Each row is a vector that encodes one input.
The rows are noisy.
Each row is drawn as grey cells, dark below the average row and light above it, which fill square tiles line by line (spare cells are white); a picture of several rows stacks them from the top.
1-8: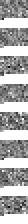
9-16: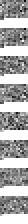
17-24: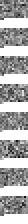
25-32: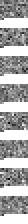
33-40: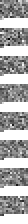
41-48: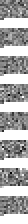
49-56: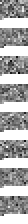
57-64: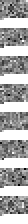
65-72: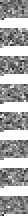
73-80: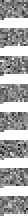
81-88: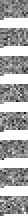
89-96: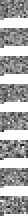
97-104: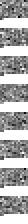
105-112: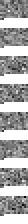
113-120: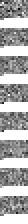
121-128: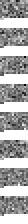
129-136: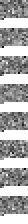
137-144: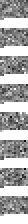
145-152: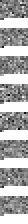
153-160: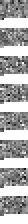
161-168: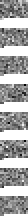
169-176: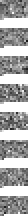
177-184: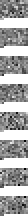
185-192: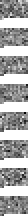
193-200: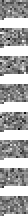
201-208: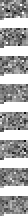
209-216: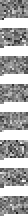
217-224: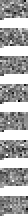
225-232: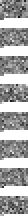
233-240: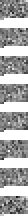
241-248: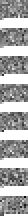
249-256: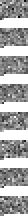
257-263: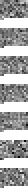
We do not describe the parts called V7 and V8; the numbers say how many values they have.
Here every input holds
a value of V7, together with either a point on an 11-point line, or a true/false value and a value of V8.
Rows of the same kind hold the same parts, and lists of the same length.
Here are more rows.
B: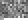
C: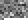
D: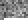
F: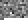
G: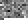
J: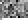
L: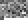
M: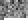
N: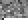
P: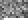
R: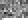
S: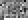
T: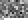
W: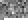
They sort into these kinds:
B, D, M, N, P, R, W
C, F, G, J, L, S, T

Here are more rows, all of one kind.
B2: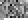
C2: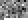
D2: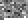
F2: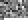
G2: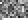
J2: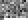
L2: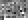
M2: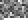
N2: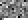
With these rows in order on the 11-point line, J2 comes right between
C2 and L2.
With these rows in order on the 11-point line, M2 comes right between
F2 and G2.
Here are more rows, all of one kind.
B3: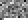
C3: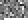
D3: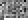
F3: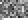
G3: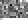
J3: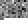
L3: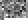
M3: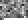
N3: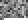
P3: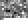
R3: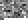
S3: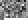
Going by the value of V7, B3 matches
F3, M3 and N3.
